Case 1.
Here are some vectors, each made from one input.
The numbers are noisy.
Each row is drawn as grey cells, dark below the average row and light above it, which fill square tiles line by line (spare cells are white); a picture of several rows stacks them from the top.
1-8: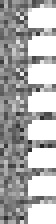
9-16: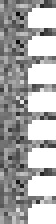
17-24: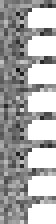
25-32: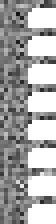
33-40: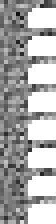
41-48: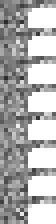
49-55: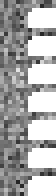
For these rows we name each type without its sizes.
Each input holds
a point on a line and a true/false value.
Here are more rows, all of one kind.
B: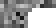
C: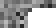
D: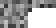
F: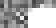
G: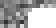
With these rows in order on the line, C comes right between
B and D.
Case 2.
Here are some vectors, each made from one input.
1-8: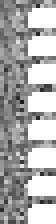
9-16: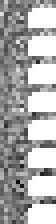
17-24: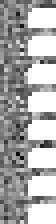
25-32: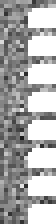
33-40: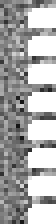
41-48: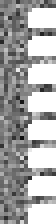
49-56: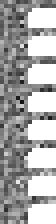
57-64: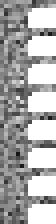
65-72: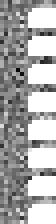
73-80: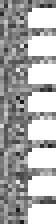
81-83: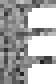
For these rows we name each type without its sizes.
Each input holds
a point on a circle and a true/false value.
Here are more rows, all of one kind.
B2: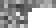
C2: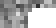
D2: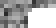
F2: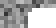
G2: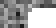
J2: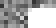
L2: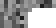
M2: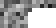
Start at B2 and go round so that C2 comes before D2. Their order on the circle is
B2, M2, C2, F2, D2, L2, J2, G2.
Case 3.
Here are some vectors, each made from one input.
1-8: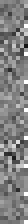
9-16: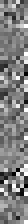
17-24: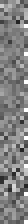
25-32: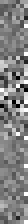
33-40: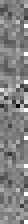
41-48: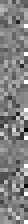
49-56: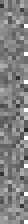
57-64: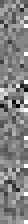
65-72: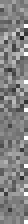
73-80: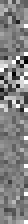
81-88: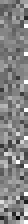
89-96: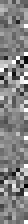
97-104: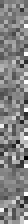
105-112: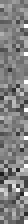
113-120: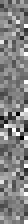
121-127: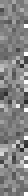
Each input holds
either a point on an 8-point line, or a point on an 11-point line.
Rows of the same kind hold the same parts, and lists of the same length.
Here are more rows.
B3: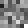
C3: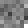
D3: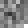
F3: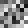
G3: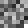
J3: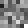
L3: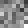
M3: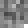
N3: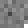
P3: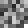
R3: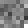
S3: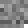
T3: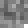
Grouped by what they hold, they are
B3, F3, J3, L3
C3, D3, G3, M3, N3, P3, R3, S3, T3

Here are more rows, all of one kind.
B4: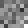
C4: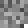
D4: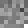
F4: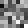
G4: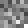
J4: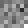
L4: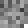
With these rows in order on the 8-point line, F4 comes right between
B4 and J4.
